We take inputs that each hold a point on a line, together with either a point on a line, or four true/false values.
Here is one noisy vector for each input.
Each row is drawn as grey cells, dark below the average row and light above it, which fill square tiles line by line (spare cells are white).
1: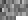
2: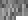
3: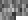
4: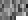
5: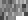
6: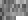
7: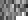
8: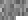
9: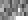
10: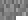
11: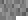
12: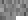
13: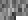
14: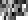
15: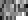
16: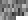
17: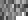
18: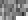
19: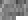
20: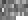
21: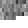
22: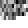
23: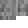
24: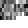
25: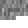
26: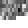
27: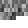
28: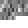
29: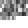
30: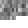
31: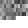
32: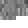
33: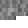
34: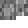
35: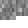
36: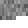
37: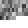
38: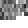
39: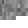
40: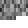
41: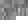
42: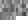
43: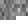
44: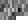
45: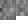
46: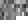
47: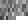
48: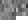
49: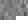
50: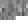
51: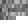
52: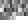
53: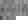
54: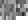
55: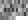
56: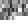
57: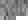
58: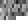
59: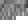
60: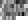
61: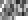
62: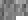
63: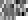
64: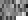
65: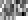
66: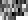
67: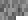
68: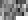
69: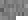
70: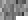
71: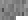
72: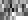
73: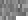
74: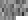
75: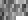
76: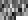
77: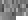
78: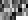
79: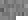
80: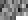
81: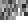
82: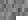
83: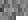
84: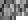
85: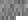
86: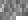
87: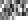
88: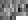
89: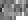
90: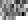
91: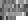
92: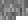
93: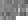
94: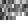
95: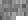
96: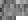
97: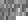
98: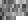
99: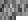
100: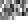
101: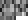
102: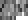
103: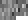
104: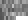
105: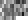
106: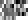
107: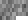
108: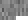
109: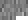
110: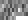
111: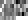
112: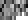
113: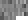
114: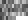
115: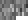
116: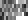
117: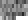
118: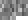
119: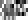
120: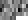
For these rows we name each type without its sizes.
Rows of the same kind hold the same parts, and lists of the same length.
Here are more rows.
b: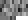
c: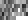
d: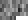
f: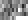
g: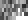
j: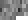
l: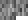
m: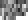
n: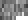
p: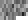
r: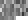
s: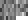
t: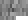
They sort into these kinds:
b, j, m, t
c, d, f, g, l, n, p, r, s

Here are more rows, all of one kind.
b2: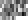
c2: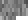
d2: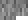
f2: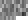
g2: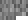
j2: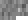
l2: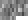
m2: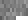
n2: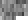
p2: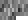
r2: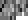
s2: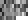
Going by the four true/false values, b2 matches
c2, l2, n2 and s2.
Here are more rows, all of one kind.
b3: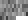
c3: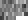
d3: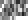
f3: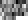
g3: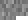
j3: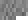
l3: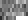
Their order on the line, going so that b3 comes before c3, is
f3, b3, d3, l3, c3, j3, g3.
